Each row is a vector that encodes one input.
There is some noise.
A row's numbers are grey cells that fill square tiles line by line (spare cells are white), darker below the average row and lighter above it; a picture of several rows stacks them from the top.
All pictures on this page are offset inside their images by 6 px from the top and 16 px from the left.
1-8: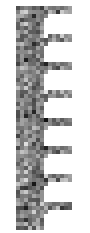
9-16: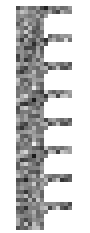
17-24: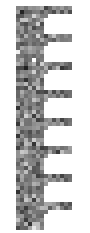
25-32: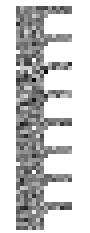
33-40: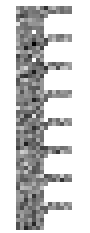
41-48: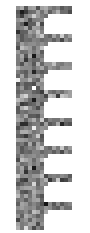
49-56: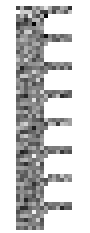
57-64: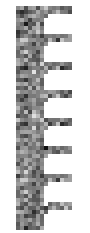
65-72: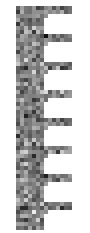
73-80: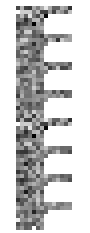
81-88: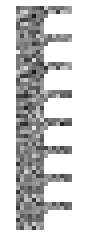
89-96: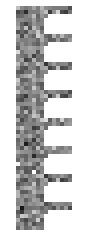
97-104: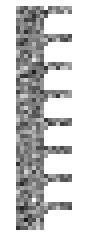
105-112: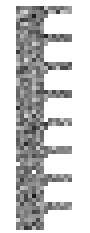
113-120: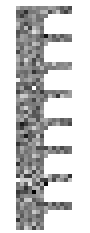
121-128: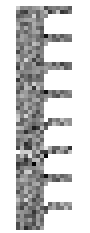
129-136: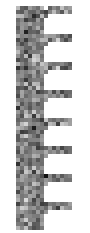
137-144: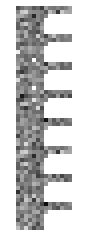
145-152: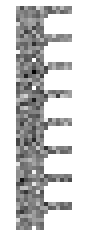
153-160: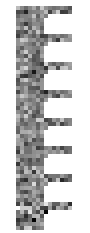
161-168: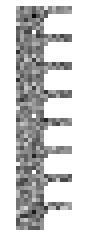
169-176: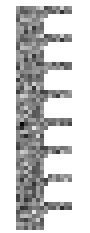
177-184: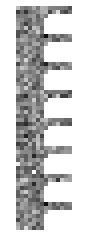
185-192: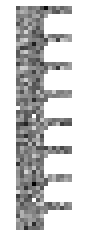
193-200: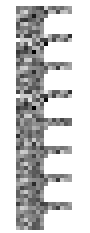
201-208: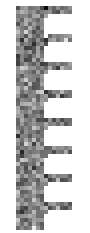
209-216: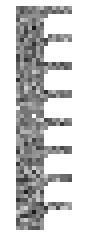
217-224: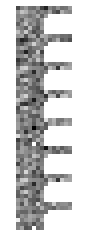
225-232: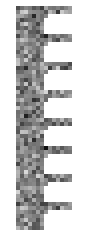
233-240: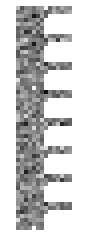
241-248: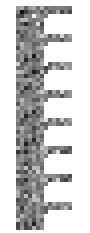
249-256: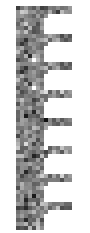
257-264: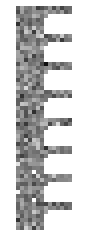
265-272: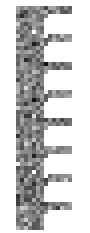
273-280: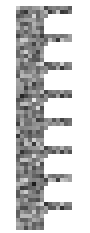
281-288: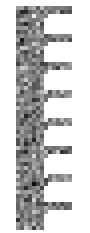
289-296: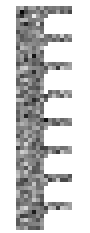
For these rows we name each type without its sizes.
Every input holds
a list of points on a line.
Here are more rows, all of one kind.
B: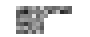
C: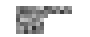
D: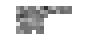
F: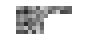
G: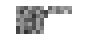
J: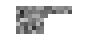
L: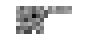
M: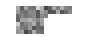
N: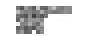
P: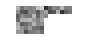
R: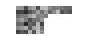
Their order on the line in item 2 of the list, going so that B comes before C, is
N, D, L, M, P, B, F, C, R, G, J.
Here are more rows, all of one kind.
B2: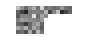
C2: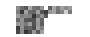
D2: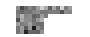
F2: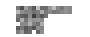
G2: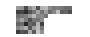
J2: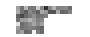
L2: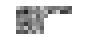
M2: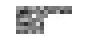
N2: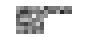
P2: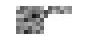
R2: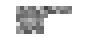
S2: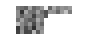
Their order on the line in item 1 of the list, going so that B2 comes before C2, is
G2, L2, B2, M2, N2, J2, R2, F2, D2, S2, C2, P2.
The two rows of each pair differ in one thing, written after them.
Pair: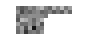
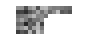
the place on the line in item 1 of the list
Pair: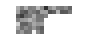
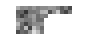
the place on the line in item 1 of the list
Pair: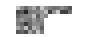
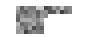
the place on the line in item 1 of the list
